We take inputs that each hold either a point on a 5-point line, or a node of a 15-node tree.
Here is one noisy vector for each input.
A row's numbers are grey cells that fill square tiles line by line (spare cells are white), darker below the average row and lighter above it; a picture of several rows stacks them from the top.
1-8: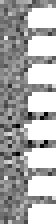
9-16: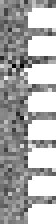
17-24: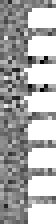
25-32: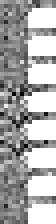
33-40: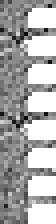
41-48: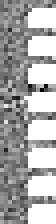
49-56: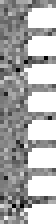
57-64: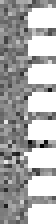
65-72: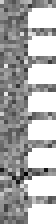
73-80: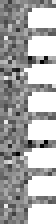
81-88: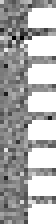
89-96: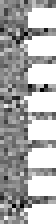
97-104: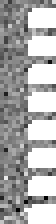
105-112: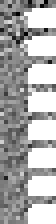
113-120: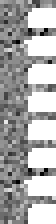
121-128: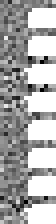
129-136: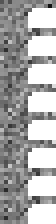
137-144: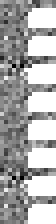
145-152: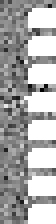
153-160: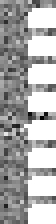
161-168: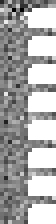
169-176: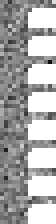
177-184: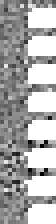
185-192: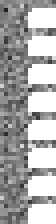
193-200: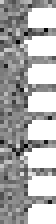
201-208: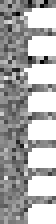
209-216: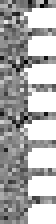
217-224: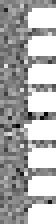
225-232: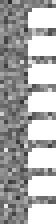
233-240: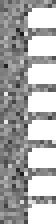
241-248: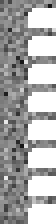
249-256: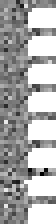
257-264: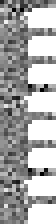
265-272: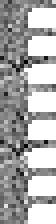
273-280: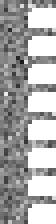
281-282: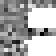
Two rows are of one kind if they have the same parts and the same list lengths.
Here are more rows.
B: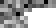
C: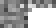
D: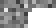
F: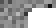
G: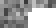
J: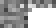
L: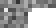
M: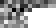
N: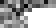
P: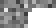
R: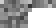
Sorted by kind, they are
B, M, N
C, D, F, G, J, L, P, R

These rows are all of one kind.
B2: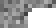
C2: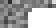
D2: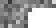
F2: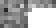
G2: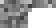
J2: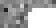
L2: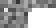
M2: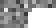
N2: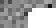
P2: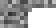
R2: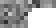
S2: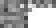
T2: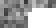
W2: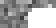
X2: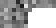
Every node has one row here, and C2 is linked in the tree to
D2, N2 and P2.
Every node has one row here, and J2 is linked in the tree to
B2, F2 and W2.
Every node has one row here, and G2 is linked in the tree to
W2.
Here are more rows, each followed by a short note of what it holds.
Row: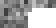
a node of a 15-node tree
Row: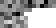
a point on a 5-point line
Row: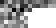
a point on a 5-point line
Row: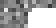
a node of a 15-node tree
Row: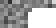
a node of a 15-node tree
